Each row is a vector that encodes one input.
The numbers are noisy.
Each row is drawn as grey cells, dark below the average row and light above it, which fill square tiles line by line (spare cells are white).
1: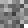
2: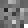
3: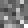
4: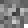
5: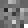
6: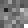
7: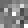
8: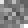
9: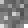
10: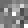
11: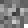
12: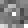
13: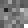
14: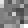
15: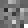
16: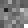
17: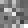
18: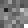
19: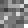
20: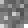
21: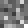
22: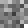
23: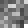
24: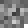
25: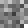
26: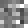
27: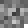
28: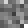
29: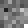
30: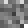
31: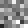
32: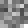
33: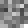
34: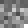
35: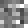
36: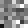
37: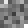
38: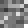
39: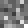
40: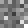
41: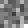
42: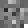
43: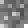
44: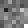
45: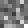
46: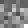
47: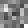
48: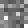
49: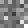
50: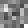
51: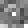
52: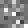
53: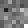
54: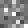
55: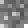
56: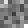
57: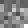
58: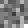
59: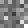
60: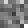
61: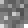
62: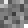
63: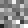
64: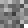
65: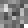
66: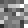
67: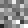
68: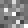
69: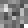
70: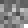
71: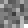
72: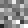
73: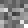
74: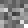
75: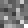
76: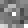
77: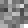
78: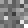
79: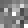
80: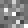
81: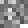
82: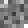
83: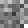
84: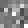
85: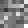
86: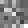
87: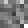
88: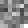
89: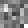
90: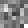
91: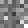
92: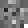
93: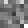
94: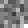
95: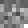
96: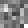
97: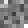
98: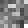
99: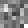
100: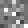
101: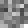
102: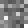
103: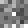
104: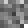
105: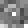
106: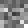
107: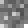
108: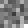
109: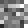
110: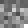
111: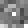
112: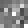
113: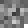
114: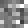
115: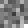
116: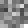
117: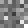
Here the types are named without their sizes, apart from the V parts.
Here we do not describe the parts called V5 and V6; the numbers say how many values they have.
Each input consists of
either a point on a line and a value of V5, or a true/false value and a value of V6.
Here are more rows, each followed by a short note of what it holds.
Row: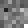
a true/false value and a value of V6
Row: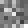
a point on a line and a value of V5
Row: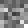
a true/false value and a value of V6
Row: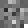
a true/false value and a value of V6
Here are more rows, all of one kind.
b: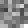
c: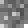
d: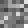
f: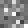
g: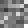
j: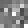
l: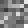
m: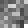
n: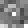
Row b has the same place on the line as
c, j and n.
